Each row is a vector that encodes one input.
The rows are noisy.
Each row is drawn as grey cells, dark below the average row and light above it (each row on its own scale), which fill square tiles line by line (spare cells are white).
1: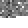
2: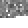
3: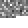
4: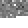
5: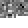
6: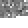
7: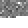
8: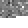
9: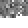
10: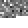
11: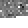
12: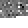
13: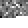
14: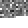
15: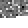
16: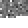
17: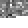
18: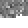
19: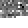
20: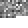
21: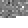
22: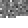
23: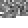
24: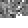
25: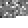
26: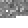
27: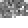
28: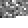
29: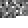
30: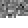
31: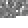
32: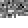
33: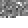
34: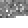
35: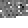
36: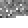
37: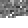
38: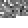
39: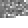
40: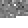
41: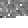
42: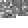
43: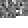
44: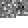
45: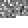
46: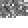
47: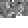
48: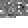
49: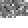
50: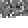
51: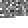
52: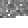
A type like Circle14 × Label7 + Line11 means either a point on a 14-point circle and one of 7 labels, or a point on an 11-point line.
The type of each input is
Label9.
